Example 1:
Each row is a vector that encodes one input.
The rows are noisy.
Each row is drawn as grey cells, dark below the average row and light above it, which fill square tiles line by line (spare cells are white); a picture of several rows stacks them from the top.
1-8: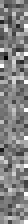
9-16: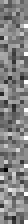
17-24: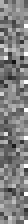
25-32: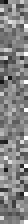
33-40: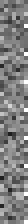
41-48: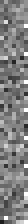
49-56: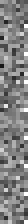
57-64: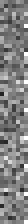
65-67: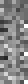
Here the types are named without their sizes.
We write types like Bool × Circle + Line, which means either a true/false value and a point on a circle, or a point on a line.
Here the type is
Line × (Tree + Unit).
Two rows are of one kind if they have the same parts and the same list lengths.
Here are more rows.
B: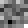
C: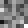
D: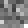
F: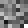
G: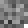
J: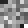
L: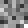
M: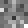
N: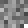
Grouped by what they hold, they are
B, D, G
C, F, J, L, M, N

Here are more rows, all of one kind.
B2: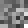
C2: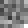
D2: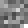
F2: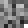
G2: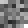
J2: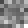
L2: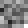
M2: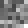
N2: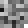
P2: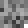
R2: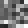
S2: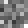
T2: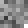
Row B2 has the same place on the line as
F2 and G2.
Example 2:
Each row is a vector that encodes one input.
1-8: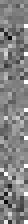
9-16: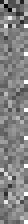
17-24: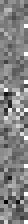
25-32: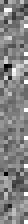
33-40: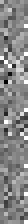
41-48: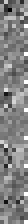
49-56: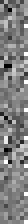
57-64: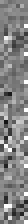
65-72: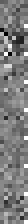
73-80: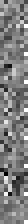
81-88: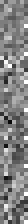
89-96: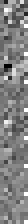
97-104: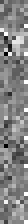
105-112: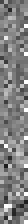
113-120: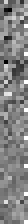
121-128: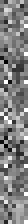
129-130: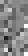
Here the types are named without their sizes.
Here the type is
List(Circle).
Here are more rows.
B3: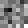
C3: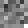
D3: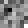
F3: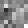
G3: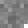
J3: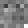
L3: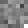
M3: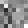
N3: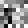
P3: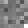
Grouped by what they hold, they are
B3, N3
C3, G3, J3, M3, P3
D3, F3, L3

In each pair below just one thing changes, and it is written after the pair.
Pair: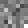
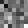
the place on the circle in item 2 of the list
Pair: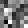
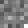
the place on the circle in item 1 of the list
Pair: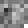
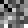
the place on the circle in item 1 of the list
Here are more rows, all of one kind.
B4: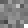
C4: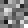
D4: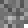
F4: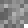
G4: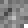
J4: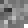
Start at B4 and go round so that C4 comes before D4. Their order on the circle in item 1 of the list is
B4, C4, D4, J4, F4, G4.
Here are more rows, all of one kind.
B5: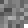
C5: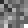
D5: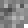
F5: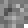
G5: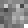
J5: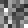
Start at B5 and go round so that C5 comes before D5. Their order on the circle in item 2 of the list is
B5, C5, G5, J5, D5, F5.
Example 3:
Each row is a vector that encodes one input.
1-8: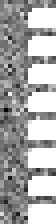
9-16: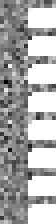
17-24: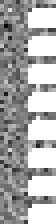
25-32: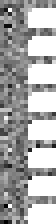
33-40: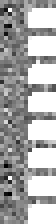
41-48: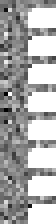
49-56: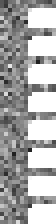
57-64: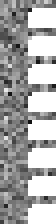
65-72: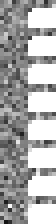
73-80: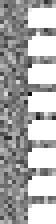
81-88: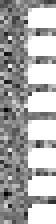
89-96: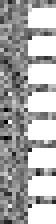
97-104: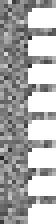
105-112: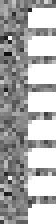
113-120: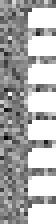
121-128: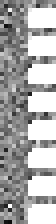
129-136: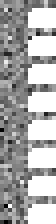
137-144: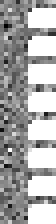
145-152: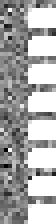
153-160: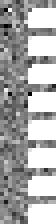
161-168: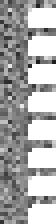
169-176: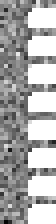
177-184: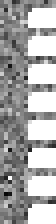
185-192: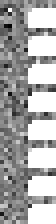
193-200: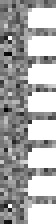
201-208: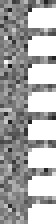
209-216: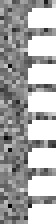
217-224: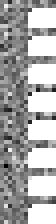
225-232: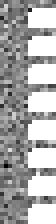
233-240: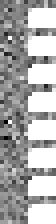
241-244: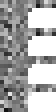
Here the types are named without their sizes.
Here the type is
Circle × (Tree + Unit).
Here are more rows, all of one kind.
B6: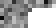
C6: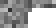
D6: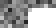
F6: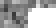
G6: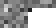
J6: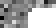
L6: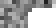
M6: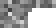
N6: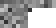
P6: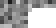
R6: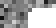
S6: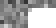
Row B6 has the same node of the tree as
J6, P6 and R6.
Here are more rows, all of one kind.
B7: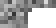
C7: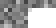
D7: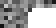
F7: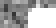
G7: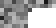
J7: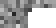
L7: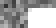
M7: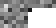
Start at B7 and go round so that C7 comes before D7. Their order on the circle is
B7, C7, L7, F7, D7, G7, J7, M7.
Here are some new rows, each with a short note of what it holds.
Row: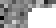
a point on a circle and a node of a tree
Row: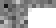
a point on a circle and a node of a tree
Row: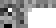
a point on a circle
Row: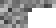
a point on a circle and a node of a tree
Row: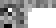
a point on a circle
